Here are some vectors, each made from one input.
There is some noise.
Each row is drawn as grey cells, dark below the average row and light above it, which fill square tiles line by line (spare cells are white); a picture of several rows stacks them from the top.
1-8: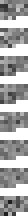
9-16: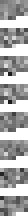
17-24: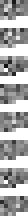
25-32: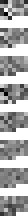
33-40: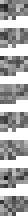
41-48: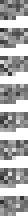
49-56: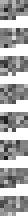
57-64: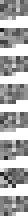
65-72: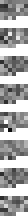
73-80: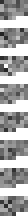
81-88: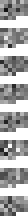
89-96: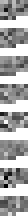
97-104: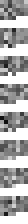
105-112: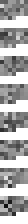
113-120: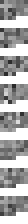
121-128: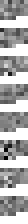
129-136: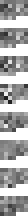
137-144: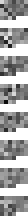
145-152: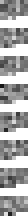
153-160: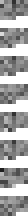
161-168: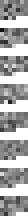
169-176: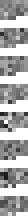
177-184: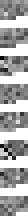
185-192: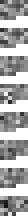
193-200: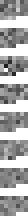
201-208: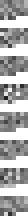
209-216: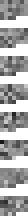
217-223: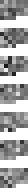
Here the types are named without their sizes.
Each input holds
a point on a line.
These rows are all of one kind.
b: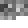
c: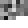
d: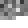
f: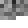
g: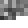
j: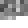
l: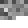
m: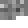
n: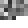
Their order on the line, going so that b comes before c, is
b, j, d, f, n, g, m, l, c.
